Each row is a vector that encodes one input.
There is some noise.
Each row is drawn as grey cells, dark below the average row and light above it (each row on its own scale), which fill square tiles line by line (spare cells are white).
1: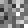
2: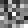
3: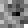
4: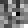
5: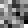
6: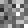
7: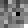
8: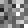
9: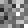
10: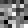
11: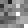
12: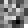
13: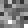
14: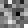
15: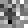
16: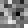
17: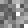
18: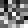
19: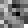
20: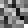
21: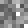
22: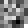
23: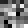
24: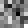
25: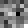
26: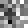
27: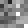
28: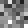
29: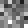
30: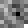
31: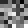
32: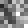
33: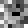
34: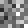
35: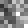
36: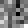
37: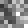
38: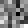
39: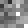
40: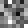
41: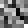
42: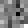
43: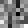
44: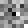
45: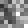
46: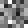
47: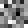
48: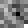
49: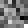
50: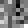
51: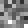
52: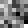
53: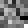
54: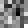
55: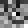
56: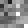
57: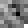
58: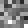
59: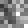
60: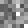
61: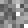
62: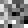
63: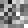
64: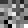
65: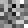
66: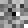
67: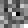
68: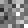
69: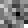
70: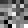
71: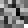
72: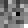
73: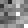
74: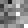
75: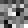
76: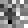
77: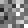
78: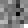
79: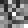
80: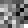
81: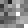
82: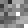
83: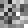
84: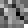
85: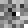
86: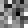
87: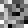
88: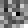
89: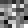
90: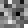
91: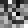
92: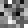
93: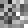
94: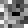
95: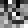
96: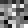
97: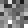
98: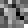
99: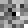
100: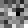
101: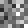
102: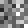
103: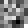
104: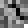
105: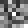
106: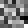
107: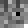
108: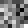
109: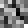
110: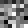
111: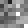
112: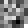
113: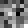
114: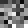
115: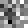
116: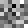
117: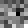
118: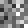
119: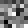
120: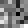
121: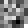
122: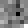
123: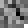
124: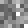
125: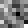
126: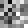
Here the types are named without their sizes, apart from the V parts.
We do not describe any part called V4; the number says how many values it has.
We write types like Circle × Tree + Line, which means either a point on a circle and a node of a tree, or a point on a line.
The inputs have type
List(Bool × V4).
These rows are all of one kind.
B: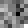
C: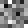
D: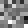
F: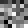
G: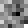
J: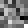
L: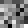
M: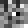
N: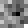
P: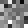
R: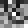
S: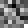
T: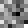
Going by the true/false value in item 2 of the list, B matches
J, N, R and S.
